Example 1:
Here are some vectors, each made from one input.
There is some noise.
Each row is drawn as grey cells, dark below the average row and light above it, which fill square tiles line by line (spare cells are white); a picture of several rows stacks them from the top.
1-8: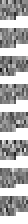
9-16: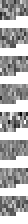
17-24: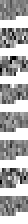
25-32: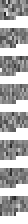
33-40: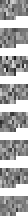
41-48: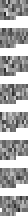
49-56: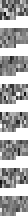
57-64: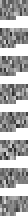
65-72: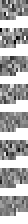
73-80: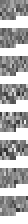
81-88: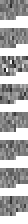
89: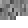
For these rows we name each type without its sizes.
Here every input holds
a point on a line, together with either a fixed value, or four true/false values.
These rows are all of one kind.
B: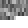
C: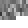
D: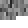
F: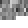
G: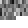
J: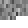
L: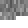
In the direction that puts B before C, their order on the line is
B, F, C, G, L, D, J.
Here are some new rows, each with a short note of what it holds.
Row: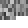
a point on a line
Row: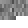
a point on a line and four true/false values
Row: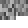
a point on a line
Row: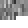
a point on a line
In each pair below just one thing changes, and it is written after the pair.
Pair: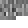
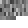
one of the four true/false values
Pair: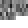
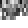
the place on the line
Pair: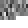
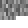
the place on the line
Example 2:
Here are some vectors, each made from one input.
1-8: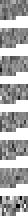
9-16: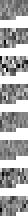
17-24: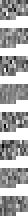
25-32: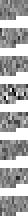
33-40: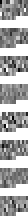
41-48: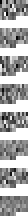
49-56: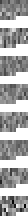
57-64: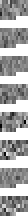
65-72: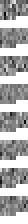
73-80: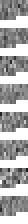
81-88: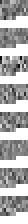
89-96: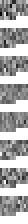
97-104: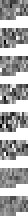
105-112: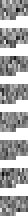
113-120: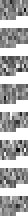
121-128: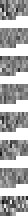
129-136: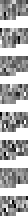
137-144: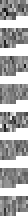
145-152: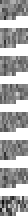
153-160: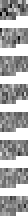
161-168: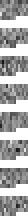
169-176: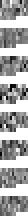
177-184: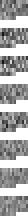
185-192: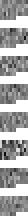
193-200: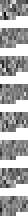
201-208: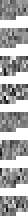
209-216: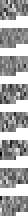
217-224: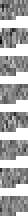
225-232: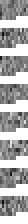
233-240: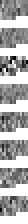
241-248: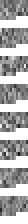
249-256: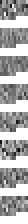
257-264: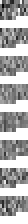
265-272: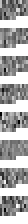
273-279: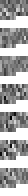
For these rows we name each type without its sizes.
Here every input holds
a true/false value, together with either a point on a circle, or a fixed value.
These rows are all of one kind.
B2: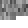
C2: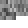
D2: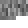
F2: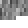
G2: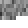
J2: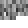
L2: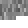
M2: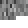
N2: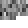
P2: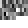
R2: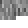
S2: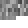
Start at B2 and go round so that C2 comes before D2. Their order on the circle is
B2, R2, N2, G2, J2, L2, S2, F2, C2, P2, D2, M2.
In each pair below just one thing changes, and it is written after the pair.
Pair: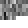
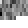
the place on the circle
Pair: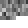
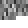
the true/false value
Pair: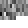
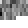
the true/false value
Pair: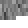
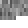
the place on the circle
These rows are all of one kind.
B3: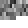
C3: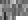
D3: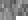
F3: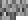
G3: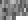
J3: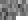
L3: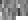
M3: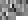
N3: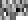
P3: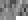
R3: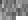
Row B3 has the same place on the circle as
D3, L3, P3 and R3.
